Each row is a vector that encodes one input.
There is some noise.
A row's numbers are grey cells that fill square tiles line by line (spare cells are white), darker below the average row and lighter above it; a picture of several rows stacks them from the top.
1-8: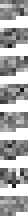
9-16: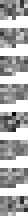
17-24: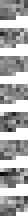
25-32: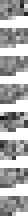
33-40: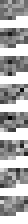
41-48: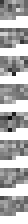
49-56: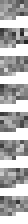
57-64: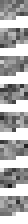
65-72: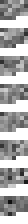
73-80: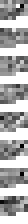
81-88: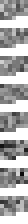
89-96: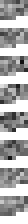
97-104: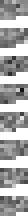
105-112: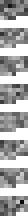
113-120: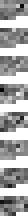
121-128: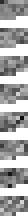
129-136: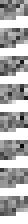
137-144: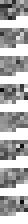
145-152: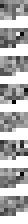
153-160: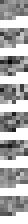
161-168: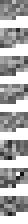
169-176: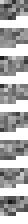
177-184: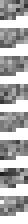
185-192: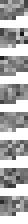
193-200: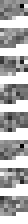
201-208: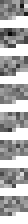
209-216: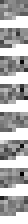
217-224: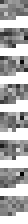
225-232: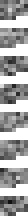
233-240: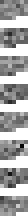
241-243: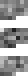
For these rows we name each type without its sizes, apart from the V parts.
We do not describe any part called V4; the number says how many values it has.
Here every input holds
a point on a line, together with either a point on a line and a true/false value, or a list of values of V4.
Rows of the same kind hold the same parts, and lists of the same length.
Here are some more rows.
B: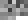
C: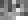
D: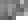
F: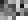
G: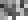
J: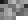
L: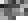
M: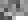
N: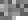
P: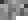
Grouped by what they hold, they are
B, J, P
C, M
D, N
F, G
L

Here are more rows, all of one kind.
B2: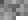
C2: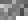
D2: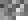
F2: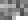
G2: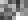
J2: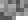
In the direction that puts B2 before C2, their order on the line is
D2, B2, C2, F2, J2, G2.
